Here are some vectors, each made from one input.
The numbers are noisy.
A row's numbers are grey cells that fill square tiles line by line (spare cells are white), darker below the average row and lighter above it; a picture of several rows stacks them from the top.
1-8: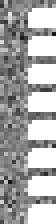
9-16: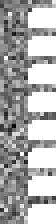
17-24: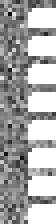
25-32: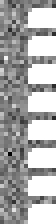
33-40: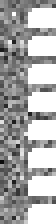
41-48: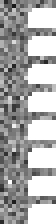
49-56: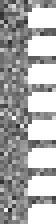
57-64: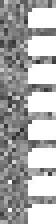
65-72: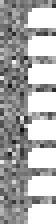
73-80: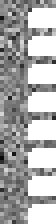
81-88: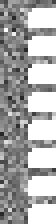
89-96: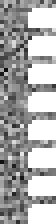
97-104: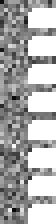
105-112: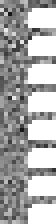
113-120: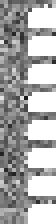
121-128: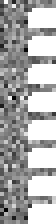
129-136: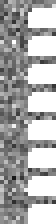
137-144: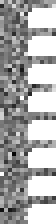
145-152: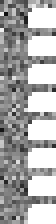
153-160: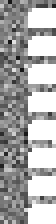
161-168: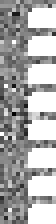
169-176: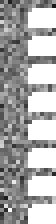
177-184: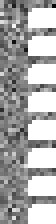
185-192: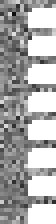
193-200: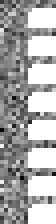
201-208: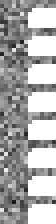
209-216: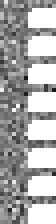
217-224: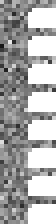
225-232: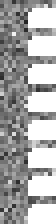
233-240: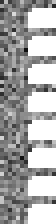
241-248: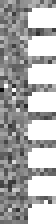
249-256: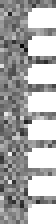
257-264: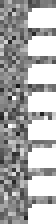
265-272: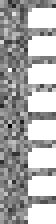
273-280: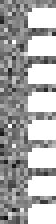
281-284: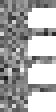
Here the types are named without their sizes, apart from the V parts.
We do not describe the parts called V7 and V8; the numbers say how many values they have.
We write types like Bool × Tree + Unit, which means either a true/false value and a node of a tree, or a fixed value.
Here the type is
Bool × (Line + V8) + Circle × V7.
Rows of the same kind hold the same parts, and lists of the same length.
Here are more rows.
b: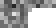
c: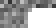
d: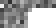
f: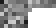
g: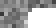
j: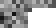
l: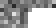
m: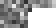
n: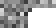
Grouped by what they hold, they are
b, c, d, l
f, j, m, n
g

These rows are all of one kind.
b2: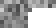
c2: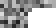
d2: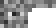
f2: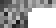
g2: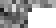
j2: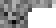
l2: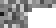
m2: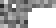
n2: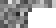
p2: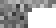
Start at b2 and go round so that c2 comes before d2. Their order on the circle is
b2, p2, g2, n2, j2, c2, f2, d2, m2, l2.
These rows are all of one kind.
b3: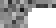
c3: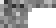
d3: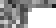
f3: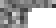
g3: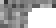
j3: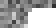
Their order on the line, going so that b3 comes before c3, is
b3, j3, d3, f3, g3, c3.
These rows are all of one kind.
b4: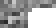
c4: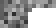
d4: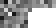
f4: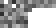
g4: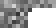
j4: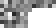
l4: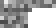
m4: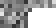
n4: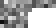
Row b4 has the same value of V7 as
g4, l4 and n4.
